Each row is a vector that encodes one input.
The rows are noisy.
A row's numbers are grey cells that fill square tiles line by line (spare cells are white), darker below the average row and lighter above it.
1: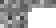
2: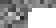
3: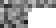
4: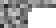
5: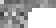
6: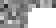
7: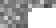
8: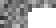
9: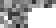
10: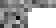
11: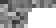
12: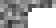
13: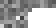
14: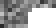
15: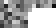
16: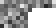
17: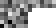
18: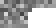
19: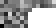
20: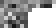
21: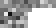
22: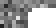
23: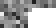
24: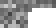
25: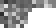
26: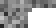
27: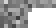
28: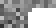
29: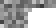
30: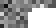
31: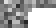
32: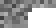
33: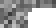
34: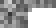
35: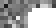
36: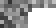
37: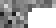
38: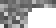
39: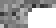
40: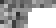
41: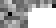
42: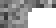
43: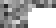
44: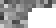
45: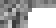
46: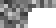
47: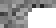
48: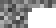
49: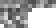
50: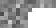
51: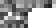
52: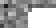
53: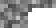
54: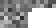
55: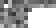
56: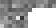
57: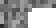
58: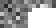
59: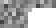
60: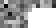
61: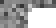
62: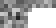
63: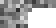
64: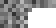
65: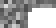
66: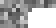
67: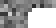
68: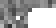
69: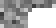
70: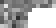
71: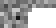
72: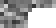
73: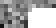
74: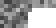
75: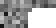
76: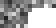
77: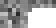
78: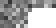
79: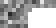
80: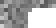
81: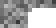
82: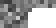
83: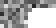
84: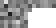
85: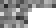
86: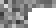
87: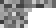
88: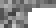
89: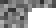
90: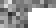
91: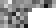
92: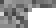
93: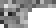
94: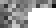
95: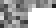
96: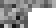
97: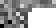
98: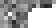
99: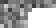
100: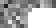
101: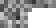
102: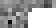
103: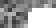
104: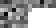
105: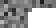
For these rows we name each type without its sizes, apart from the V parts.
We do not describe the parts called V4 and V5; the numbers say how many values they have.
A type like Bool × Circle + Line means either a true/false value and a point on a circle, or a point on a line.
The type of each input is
Bool × Line × Line × V4 × V5.
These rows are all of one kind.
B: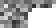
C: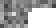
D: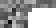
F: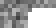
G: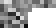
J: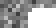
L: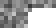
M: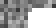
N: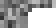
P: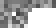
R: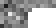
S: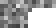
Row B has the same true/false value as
D and N.
